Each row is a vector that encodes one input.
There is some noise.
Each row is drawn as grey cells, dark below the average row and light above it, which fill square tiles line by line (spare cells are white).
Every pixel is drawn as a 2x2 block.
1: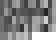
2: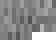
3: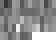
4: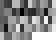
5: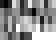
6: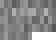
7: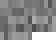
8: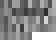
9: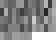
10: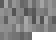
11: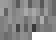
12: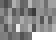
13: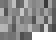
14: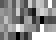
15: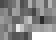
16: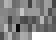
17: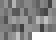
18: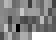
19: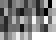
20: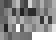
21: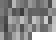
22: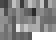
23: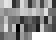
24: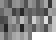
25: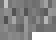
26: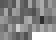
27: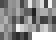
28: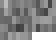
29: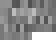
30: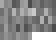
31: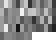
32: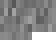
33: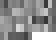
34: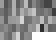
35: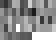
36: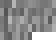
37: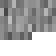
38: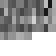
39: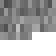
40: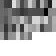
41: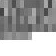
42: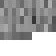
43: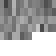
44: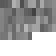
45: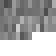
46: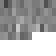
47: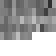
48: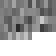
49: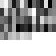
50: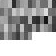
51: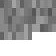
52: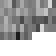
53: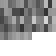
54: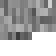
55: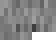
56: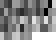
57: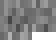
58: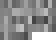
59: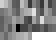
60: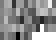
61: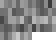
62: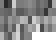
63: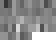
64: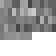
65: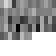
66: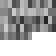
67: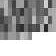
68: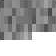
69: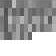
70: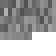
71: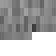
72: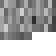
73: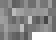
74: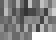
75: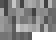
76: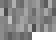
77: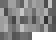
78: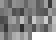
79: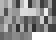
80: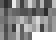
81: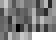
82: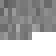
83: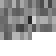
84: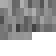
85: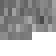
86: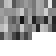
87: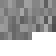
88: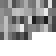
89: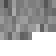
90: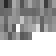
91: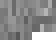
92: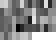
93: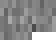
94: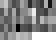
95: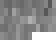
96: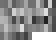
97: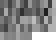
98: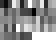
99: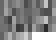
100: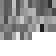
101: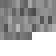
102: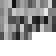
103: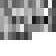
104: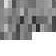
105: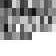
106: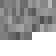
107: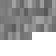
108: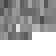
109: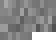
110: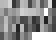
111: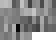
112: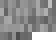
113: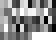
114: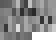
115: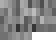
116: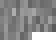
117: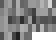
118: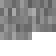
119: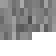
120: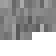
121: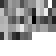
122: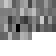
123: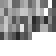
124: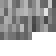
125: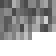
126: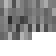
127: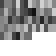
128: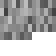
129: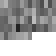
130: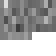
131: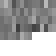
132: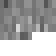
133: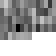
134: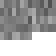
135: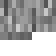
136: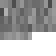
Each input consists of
either a point on a 9-point line, or a node of a 12-node tree and a true/false value.
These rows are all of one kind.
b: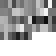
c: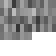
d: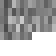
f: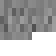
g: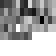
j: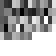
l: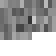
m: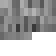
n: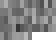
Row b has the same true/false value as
c and g.
